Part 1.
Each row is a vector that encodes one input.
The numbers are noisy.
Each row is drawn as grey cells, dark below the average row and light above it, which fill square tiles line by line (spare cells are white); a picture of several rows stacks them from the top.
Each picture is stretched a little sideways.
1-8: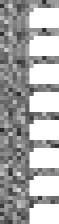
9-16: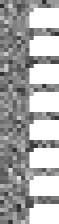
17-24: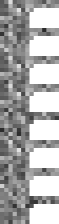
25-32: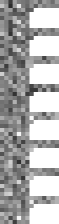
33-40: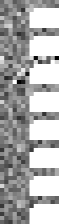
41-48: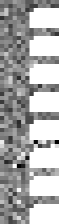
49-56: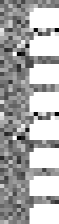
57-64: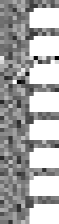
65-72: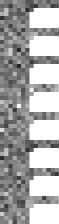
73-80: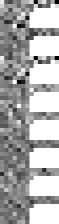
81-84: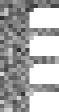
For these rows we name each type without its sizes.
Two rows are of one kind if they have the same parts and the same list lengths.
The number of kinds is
2.
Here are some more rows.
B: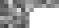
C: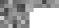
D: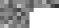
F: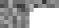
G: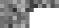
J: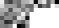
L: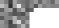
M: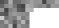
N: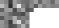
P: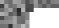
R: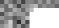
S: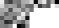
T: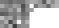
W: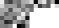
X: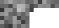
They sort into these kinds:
B, C, D, F, G, L, M, N, P, R, T, X
J, S, W

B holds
a label and a true/false value.
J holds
a fixed value.
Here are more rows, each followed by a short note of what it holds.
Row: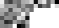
a fixed value
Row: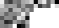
a fixed value
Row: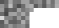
a label and a true/false value
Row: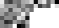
a fixed value
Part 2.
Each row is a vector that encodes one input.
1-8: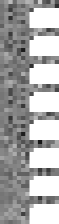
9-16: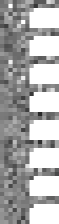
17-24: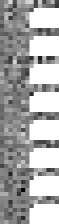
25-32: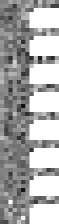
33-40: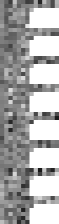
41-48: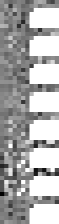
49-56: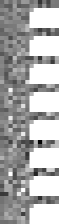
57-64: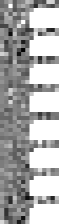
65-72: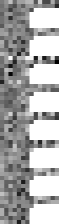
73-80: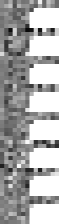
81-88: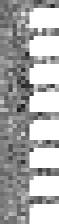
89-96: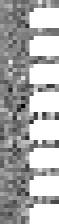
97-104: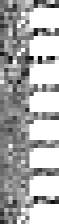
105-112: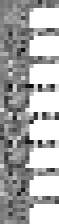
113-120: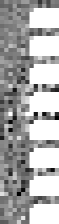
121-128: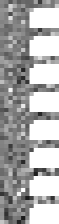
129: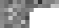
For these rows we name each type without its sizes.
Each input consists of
a true/false value, together with either a point on a circle, or a fixed value.
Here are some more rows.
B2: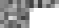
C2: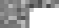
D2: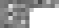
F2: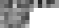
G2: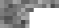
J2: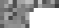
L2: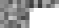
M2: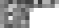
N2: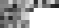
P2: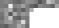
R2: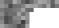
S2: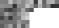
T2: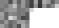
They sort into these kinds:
B2, C2, D2, F2, J2, L2, M2, P2, T2
G2, N2, R2, S2

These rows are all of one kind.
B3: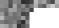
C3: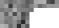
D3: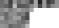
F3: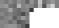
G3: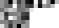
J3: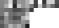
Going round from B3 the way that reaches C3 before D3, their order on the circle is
B3, F3, J3, G3, C3, D3.
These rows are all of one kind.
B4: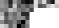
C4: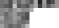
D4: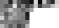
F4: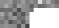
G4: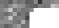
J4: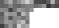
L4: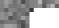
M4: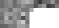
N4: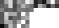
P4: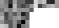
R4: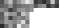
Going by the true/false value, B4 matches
F4, L4 and P4.
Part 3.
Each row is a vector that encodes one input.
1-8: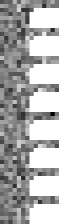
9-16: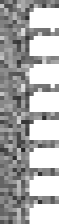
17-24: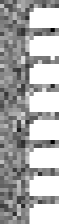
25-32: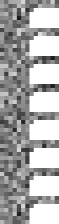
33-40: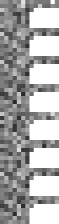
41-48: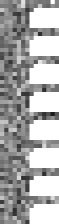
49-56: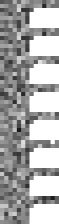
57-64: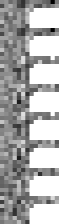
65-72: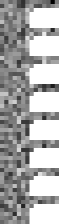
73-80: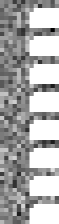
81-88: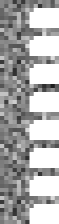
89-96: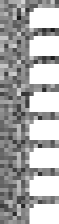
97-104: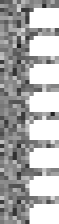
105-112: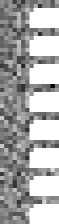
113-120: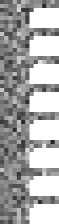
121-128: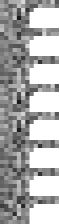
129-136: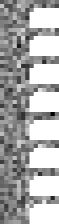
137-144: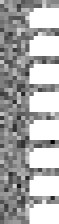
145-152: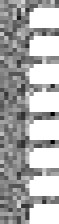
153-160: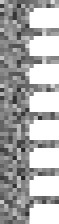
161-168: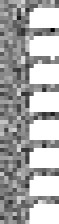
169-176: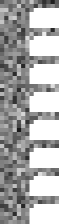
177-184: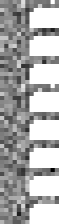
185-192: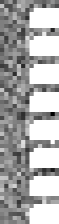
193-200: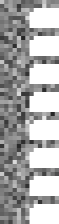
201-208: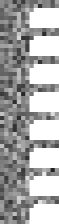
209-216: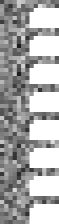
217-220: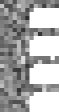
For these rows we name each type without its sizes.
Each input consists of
a label and a true/false value.
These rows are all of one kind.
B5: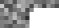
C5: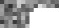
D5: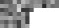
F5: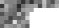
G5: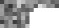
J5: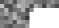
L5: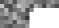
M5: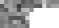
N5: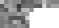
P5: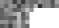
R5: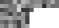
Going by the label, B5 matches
J5, L5 and P5.
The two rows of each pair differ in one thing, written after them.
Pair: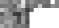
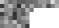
the true/false value
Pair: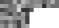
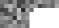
the true/false value
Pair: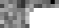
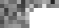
the label
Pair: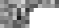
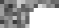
the label
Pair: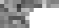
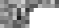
the true/false value
